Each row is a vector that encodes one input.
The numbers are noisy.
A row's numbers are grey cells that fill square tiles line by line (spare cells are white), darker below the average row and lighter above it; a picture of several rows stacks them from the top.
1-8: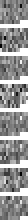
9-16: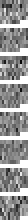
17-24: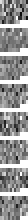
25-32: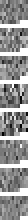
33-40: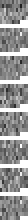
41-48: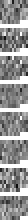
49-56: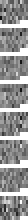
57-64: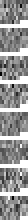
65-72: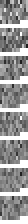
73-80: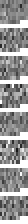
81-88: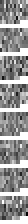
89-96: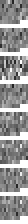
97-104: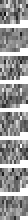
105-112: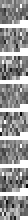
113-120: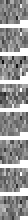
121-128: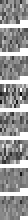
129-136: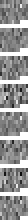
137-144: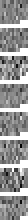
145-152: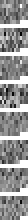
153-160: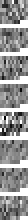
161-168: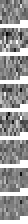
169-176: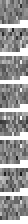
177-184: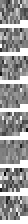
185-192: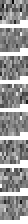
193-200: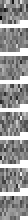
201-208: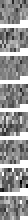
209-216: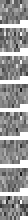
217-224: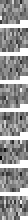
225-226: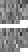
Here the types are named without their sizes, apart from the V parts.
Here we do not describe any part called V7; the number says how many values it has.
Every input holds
a list of items, each a true/false value and a value of V7.
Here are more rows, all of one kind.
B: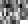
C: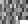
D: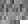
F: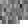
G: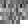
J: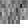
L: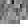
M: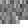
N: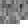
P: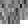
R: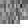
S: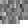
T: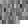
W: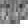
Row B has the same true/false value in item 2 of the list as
F, N, P and S.
